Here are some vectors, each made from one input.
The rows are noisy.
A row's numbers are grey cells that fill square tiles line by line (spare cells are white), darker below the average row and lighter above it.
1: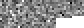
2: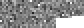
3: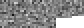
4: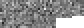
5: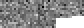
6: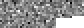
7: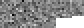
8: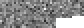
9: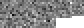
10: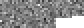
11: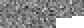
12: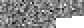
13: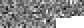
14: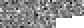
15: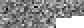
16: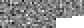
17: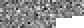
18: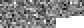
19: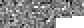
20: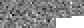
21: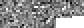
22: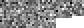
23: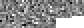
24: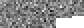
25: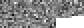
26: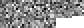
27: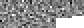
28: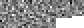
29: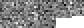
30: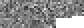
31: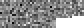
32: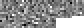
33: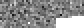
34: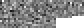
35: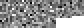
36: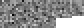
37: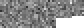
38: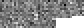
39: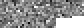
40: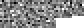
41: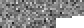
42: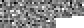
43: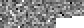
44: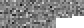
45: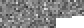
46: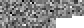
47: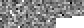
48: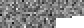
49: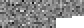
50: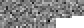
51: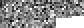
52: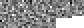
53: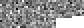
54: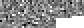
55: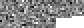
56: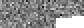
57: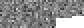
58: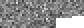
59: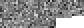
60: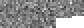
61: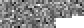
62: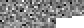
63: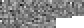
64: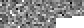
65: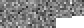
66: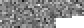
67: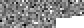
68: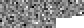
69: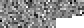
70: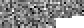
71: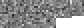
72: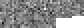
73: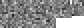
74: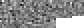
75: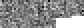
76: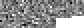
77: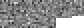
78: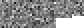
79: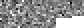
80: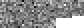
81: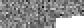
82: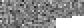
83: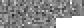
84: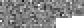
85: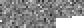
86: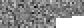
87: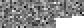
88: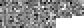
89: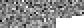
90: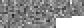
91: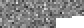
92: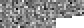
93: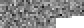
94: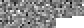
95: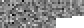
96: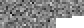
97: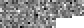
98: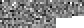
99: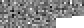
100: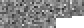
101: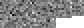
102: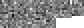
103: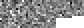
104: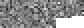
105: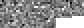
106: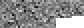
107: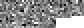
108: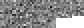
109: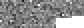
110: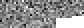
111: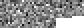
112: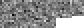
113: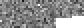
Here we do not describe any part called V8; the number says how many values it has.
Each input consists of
a true/false value, together with either a point on a 5-point line, or a value of V8.
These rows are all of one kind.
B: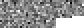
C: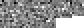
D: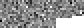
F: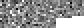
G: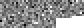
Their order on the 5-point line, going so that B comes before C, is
G, D, F, B, C.
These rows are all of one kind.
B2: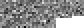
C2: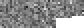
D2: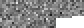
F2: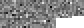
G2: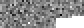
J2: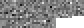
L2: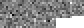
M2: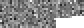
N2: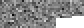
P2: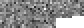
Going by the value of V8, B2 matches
F2 and J2.
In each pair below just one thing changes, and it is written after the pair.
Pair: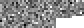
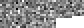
the place on the 5-point line
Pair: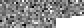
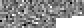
the true/false value
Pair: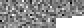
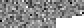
the true/false value
